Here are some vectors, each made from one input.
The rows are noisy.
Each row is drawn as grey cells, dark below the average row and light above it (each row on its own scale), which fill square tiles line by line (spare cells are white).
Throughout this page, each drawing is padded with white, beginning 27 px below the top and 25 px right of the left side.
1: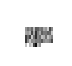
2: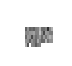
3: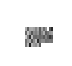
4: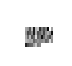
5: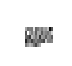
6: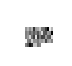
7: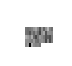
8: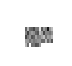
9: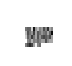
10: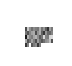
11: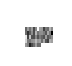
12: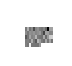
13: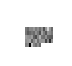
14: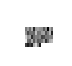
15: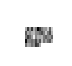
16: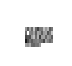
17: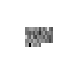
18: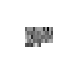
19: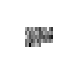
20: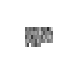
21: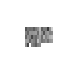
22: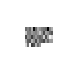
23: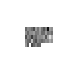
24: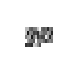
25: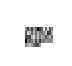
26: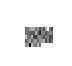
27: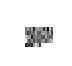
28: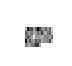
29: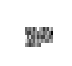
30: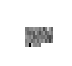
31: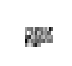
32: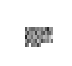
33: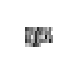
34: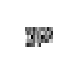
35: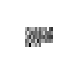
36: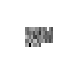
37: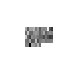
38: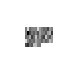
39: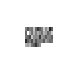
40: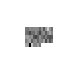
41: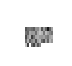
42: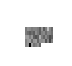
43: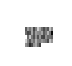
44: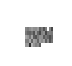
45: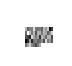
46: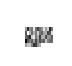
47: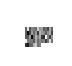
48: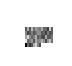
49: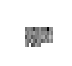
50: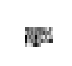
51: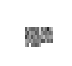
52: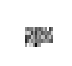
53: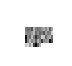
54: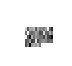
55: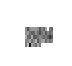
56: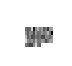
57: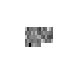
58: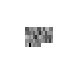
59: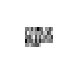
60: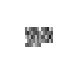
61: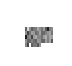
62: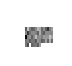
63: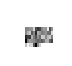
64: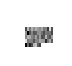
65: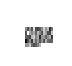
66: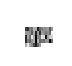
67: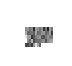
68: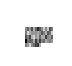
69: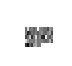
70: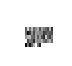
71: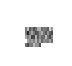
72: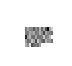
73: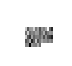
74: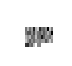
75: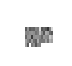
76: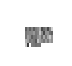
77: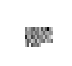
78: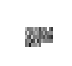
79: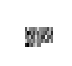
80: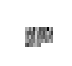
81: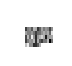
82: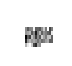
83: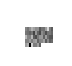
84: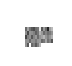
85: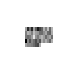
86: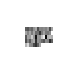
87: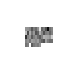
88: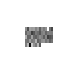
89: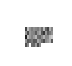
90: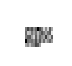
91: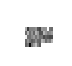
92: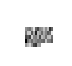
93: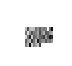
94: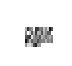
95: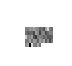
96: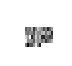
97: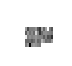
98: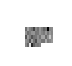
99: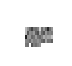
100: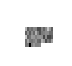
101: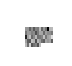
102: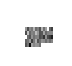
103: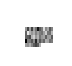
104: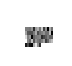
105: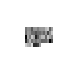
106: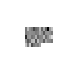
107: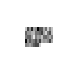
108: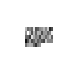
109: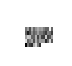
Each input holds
a true/false value, together with either one of 11 labels, or a point on a 9-point line.
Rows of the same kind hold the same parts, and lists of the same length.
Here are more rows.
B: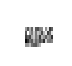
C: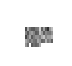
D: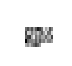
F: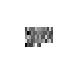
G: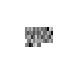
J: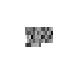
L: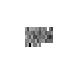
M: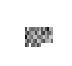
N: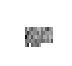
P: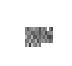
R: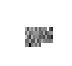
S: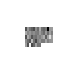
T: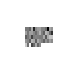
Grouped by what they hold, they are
B, D, L, P, R
C, F, G, J, M, N, S, T

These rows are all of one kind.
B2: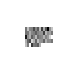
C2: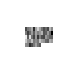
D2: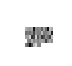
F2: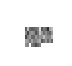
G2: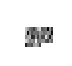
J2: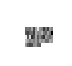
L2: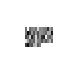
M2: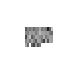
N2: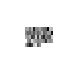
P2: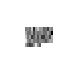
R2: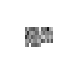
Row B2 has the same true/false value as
F2, M2 and R2.
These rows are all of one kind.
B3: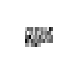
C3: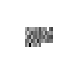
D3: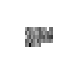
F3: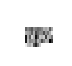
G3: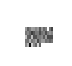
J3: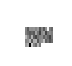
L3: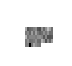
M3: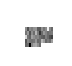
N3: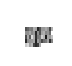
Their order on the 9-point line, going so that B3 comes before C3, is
L3, M3, D3, B3, C3, G3, J3, F3, N3.
